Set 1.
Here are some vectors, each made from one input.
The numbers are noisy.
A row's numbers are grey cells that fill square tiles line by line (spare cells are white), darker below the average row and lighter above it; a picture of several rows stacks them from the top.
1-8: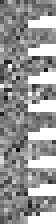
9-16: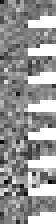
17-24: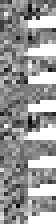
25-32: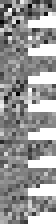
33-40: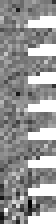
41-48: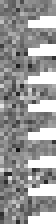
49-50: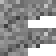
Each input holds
either a point on a 6-point circle, or a fixed value.
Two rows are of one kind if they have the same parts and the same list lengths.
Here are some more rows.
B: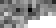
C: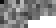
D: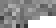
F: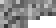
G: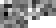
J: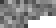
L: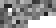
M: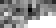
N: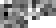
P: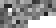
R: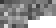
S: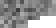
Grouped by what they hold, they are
B, C, D, F, J, M, R, S
G, L, N, P

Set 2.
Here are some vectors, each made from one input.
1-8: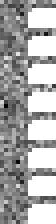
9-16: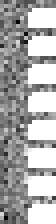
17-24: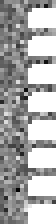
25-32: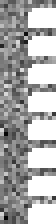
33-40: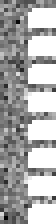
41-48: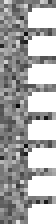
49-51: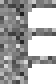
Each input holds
one of 10 labels.
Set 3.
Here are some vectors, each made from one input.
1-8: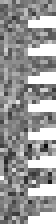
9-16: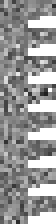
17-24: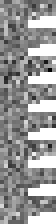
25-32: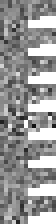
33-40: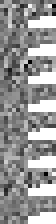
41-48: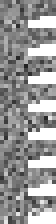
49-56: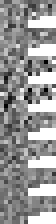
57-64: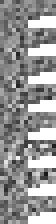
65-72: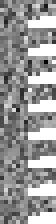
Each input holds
a point on a 9-point line.
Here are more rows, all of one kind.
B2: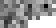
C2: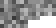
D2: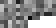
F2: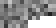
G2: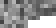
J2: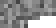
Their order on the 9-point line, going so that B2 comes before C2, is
B2, F2, C2, D2, J2, G2.
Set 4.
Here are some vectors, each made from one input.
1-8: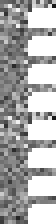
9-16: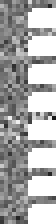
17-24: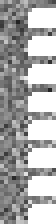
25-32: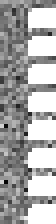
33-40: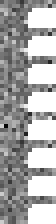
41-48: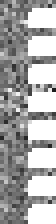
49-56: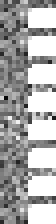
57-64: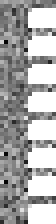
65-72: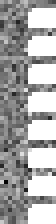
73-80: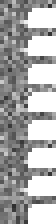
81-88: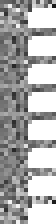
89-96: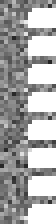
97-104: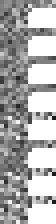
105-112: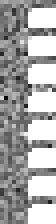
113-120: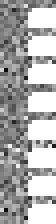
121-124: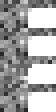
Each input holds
a point on an 11-point line.
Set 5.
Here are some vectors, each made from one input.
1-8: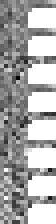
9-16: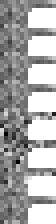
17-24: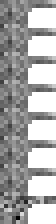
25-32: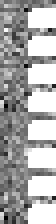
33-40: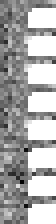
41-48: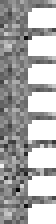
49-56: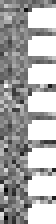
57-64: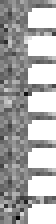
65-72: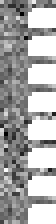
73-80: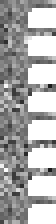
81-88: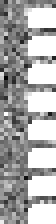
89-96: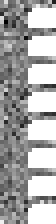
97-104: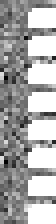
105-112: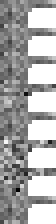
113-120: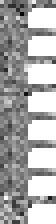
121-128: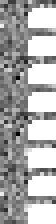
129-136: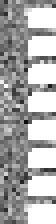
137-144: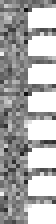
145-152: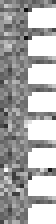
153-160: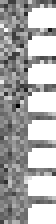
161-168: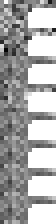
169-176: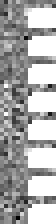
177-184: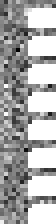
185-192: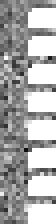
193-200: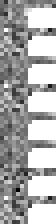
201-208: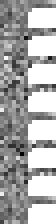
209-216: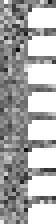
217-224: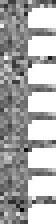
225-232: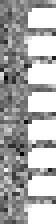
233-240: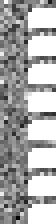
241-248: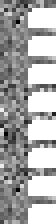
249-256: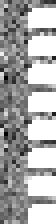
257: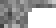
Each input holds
one of 9 labels.
